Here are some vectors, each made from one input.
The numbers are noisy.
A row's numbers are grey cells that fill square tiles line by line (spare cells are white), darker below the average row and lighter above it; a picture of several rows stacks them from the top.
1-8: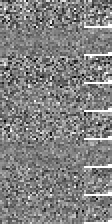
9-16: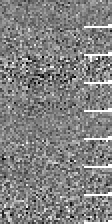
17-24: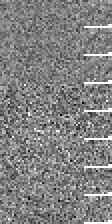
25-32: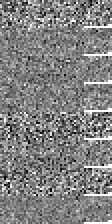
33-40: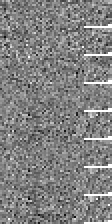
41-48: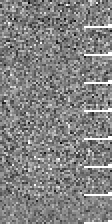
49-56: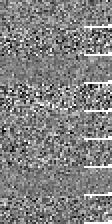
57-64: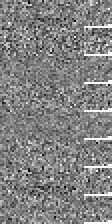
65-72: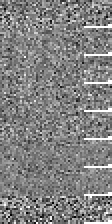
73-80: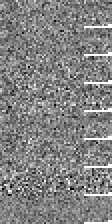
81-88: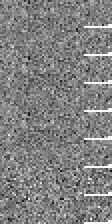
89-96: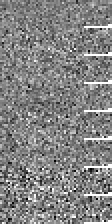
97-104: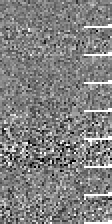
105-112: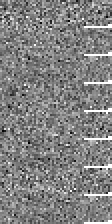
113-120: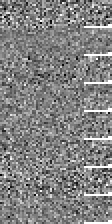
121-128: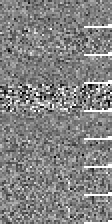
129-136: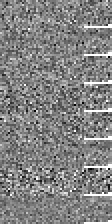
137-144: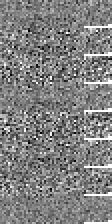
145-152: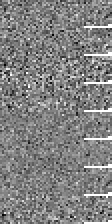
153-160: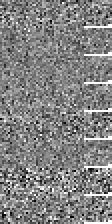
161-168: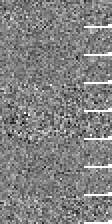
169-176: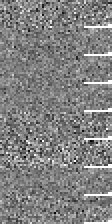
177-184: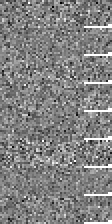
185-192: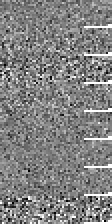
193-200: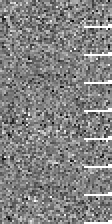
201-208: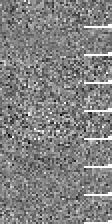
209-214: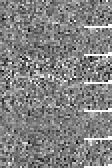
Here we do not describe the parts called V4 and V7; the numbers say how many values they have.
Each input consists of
either a node of a 10-node tree, or a true/false value and a value of V7, or a value of V4.
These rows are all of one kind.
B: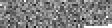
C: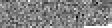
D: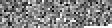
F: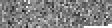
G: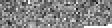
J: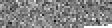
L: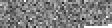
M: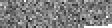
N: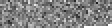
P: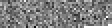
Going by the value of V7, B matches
F, L, M and P.
